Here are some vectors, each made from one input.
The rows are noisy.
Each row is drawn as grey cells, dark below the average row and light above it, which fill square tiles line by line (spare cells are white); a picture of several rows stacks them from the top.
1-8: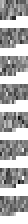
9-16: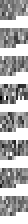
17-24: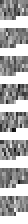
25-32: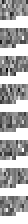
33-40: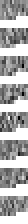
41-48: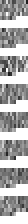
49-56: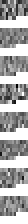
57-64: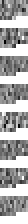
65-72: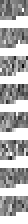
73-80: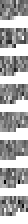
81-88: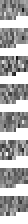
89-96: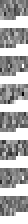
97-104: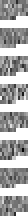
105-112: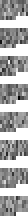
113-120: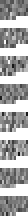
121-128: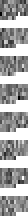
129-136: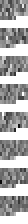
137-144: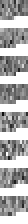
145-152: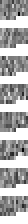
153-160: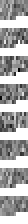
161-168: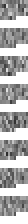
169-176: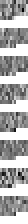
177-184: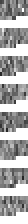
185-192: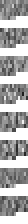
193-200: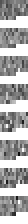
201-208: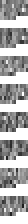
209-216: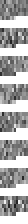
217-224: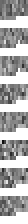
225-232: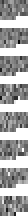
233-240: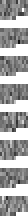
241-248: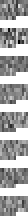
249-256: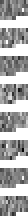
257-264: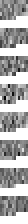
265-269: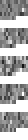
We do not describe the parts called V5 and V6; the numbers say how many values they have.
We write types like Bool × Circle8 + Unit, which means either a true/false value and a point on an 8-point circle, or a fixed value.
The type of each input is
(Bool × V5 + Tree13) × V6 + Line10 × Line10.
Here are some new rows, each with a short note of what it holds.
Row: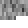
a true/false value, a value of V5 and a value of V6
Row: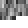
a true/false value, a value of V5 and a value of V6
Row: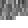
a node of a 13-node tree and a value of V6
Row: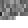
a node of a 13-node tree and a value of V6
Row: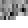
a point on each of two 10-point lines
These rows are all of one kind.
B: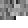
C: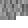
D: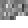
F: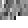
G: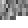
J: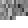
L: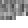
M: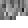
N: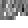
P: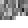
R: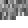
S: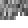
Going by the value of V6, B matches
P and R.
